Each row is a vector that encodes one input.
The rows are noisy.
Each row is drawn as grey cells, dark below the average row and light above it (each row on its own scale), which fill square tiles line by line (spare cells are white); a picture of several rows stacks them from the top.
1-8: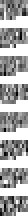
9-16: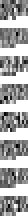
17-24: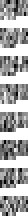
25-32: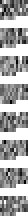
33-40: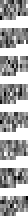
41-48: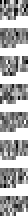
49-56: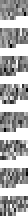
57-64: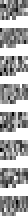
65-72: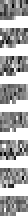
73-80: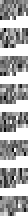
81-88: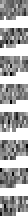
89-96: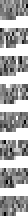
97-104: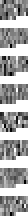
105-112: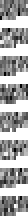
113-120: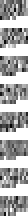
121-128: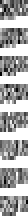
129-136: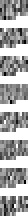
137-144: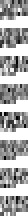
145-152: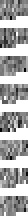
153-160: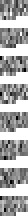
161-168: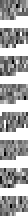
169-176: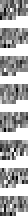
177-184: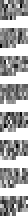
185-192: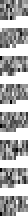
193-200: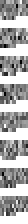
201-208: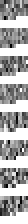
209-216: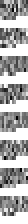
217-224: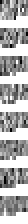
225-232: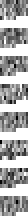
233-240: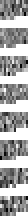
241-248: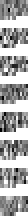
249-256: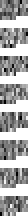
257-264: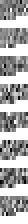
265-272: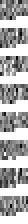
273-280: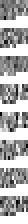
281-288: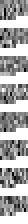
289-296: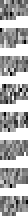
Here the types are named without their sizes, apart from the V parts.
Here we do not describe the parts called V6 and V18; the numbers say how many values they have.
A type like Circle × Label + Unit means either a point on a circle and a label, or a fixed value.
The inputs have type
(Bool × Bool × Bool + Unit) × Tree × V6 × V18.
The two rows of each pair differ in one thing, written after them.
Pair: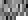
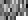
the value of V6
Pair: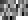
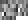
the value of V6
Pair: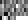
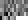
the node of the tree
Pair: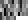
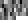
the value of V18
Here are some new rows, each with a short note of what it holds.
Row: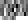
a node of a tree, a value of V6 and a value of V18
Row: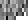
a node of a tree, three true/false values, a value of V6 and a value of V18
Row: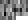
a node of a tree, three true/false values, a value of V6 and a value of V18
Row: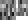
a node of a tree, three true/false values, a value of V6 and a value of V18
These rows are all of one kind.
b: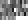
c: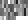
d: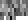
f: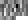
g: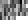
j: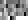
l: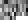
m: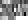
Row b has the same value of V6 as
f and j.
